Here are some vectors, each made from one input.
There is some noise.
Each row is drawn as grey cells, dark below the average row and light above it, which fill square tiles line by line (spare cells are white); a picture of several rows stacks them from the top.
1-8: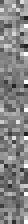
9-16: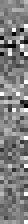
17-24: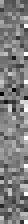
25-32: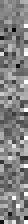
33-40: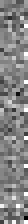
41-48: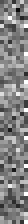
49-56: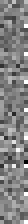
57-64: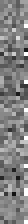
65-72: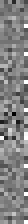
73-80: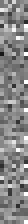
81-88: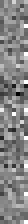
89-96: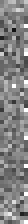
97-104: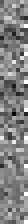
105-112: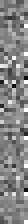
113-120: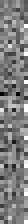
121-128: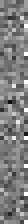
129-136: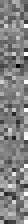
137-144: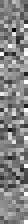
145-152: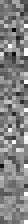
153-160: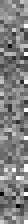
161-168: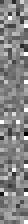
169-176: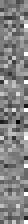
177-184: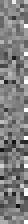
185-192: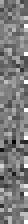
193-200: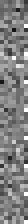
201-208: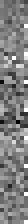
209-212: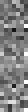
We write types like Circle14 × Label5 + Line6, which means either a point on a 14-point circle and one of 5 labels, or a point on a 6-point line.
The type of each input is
Bool × (Tree7 + Unit).
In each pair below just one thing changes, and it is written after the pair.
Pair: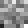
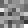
the true/false value
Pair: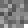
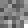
the true/false value
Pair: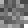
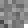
the true/false value
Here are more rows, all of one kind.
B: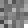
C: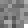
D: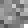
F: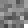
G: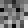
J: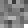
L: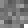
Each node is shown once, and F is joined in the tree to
L.
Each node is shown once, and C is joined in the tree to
D and G.
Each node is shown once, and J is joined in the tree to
B and D.
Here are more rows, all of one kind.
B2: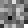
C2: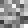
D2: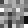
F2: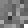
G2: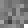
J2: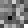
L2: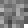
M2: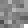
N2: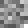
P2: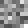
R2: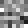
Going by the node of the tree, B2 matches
D2, J2 and L2.
